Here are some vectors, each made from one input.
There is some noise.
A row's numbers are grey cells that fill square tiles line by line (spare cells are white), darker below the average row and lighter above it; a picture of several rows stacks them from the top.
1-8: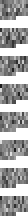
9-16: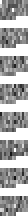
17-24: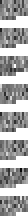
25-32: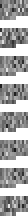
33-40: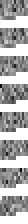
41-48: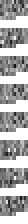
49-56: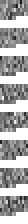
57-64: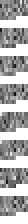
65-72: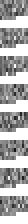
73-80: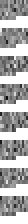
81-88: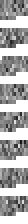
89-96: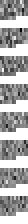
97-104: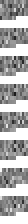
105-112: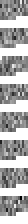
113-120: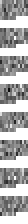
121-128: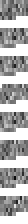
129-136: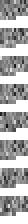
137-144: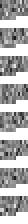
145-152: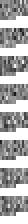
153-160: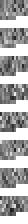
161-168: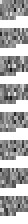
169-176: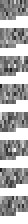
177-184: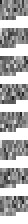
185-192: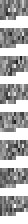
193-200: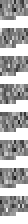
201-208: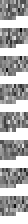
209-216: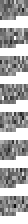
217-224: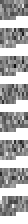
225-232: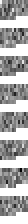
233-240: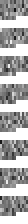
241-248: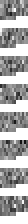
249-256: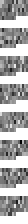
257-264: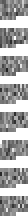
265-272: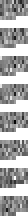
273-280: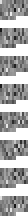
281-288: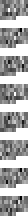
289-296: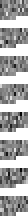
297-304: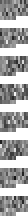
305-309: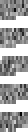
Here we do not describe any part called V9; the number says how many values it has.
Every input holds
a value of V9, together with either a point on an 11-point circle and a true/false value, or a fixed value.
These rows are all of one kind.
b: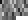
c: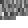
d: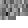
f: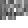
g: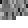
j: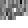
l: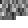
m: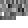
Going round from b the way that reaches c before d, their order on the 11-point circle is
b, c, m, l, j, f, d, g.
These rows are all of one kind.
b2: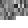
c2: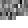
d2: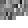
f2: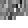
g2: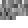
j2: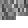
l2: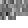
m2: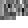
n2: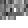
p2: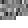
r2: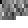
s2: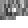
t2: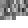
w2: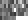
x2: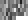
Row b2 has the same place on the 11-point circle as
c2, d2, g2 and r2.
